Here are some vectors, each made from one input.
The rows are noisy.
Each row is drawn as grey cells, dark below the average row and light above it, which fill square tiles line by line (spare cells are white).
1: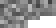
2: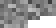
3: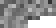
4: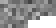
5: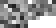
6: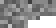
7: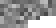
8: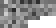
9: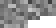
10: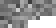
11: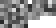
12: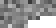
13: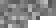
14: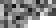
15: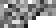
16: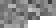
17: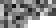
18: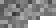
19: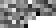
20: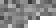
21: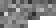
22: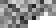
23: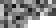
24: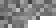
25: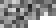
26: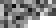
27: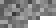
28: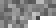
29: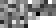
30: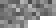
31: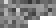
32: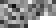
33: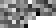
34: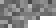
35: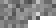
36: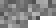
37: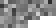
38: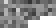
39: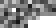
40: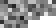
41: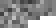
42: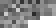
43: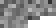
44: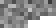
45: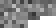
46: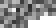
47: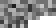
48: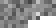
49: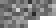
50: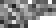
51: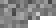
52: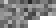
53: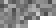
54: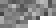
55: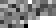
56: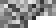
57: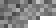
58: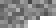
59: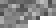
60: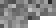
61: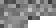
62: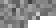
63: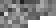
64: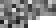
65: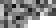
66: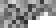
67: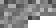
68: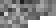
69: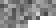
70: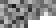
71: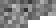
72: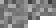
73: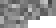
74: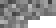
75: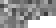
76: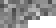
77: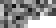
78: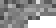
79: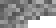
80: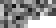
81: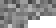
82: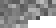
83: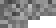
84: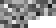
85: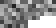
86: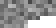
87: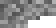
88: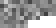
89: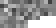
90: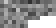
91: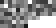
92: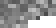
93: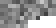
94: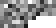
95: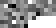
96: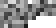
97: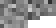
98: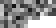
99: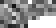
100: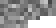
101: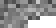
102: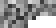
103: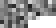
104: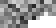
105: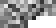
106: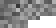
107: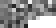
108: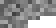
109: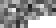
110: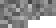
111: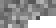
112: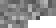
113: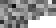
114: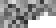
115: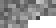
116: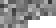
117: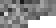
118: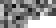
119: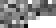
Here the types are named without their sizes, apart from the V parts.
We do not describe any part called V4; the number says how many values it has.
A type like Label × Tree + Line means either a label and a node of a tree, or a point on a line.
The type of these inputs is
(Bool × Bool × Bool × Bool + Line) × V4 + List(Circle).
